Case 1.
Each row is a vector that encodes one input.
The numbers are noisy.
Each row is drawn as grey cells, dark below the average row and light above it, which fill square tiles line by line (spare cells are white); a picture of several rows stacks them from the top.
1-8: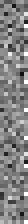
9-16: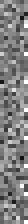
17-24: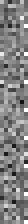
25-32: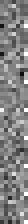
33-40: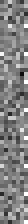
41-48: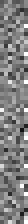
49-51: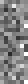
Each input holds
four true/false values.
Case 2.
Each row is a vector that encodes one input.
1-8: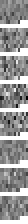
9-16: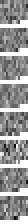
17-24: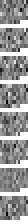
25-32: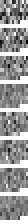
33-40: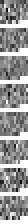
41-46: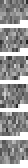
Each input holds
a point on a 9-point line.
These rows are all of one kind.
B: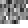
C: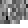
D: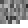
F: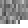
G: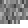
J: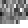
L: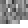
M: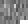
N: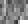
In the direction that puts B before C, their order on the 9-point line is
J, B, N, M, D, G, C, F, L.
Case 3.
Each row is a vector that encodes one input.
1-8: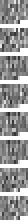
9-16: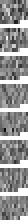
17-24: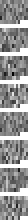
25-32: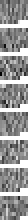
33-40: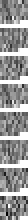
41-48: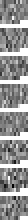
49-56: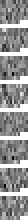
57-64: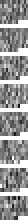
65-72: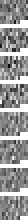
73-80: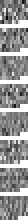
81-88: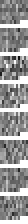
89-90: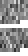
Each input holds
a point on a 10-point circle.
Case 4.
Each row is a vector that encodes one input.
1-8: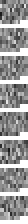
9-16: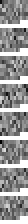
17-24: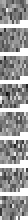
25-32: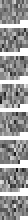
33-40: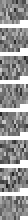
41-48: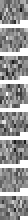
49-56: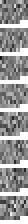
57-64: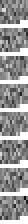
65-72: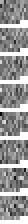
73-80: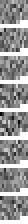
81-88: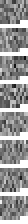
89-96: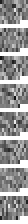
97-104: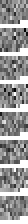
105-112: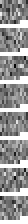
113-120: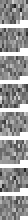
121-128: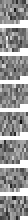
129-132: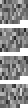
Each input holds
a point on a 20-point circle.
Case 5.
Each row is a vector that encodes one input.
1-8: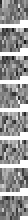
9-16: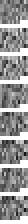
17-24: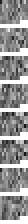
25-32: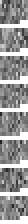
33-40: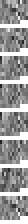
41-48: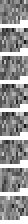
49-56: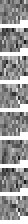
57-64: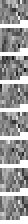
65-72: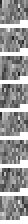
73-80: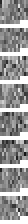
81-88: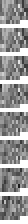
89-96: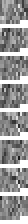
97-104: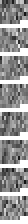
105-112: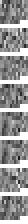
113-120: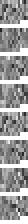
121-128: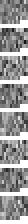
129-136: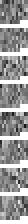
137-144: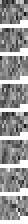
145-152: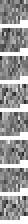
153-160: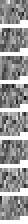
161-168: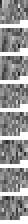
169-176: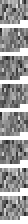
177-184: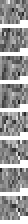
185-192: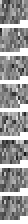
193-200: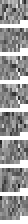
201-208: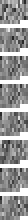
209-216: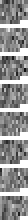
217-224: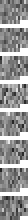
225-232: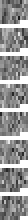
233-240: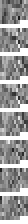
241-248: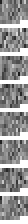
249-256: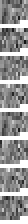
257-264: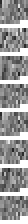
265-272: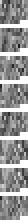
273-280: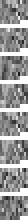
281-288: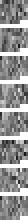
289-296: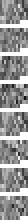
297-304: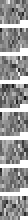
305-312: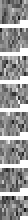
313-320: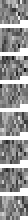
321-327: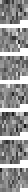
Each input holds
a point on an 11-point line.
